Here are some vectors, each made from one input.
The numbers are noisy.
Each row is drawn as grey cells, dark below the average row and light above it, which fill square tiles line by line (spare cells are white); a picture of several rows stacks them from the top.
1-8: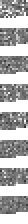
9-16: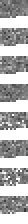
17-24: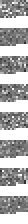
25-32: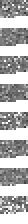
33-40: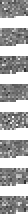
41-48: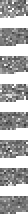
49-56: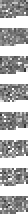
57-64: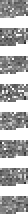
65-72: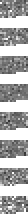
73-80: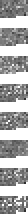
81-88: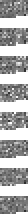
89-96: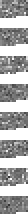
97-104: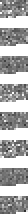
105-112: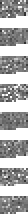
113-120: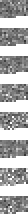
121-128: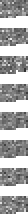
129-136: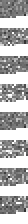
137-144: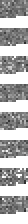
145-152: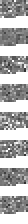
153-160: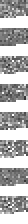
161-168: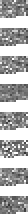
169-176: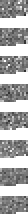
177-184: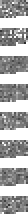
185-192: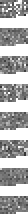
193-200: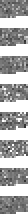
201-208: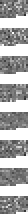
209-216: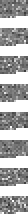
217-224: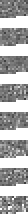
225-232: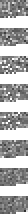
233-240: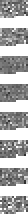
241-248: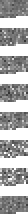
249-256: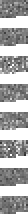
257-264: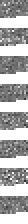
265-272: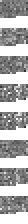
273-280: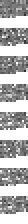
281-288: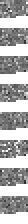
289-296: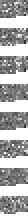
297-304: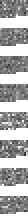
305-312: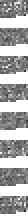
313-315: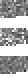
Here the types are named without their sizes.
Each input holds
either a node of a tree, or a list of points on a line.
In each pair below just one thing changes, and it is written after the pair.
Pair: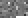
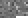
the place on the line in item 1 of the list
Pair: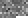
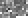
the place on the line in item 1 of the list
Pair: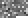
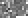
the place on the line in item 2 of the list
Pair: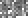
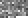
the place on the line in item 2 of the list
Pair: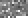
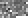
the place on the line in item 2 of the list
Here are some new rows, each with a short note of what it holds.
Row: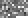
a list of two items
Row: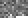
the empty list
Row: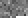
a list of two items
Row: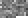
a node of a tree
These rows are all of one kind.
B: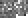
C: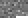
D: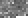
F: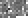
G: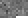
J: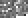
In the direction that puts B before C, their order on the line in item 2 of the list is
F, G, B, C, J, D.
